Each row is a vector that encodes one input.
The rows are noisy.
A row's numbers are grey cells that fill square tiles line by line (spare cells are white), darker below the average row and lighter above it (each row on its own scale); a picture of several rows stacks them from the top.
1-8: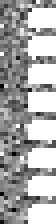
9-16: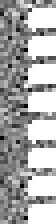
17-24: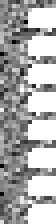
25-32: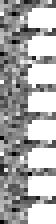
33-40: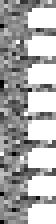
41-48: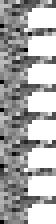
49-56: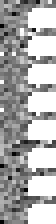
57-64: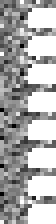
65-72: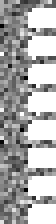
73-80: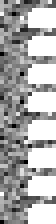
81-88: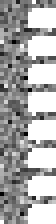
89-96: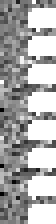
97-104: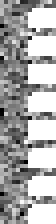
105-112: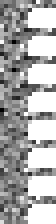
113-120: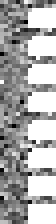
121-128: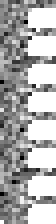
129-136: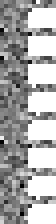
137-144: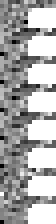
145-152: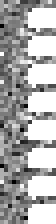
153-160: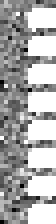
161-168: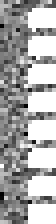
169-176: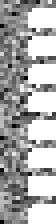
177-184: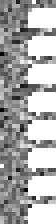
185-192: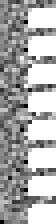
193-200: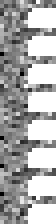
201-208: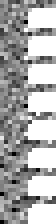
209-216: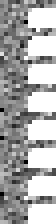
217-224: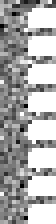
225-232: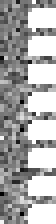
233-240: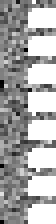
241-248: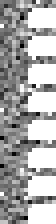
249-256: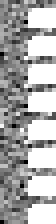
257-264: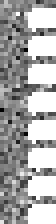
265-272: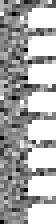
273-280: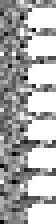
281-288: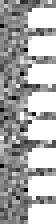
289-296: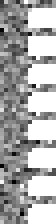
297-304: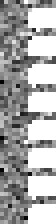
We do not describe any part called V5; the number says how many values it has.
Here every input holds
either a point on a 7-point line, or a list of up to two items, each a true/false value and a value of V5.
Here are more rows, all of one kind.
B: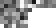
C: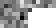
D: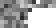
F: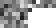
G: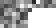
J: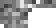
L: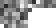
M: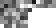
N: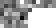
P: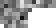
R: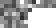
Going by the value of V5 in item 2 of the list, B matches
D and R.
